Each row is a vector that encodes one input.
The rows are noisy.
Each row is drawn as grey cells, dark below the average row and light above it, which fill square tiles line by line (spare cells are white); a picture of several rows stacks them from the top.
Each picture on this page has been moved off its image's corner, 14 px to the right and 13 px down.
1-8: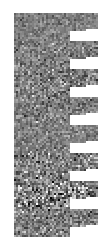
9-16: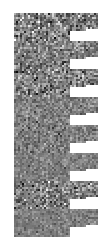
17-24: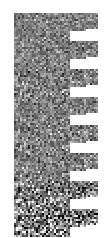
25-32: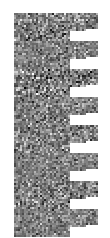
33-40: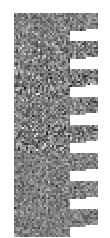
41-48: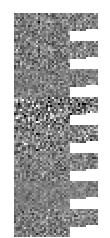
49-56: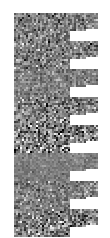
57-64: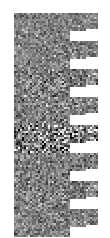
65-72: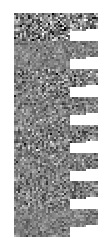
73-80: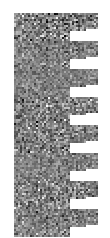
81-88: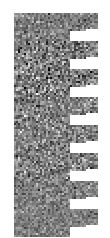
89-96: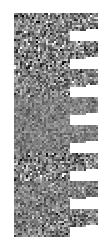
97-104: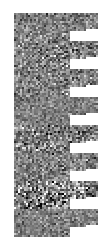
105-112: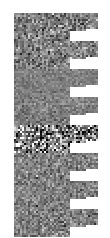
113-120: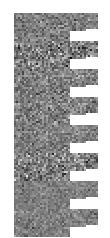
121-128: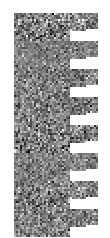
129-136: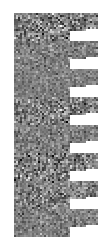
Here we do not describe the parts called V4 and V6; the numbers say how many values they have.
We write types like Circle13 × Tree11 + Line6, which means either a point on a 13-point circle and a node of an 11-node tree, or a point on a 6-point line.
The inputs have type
Label5 × Label5 + Unit + V4 × V6.
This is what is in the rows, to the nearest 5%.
About 5% of them hold a fixed value. About 60% of them hold two labels (each one of 5). The rest hold a value of V4 and a value of V6.
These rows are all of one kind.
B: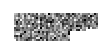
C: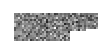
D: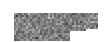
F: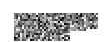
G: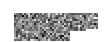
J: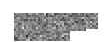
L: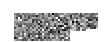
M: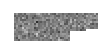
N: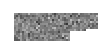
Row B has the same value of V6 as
D and N.
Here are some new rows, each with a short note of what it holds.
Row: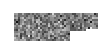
a fixed value
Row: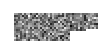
a value of V4 and a value of V6
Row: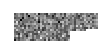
two labels (each one of 5)
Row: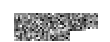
two labels (each one of 5)
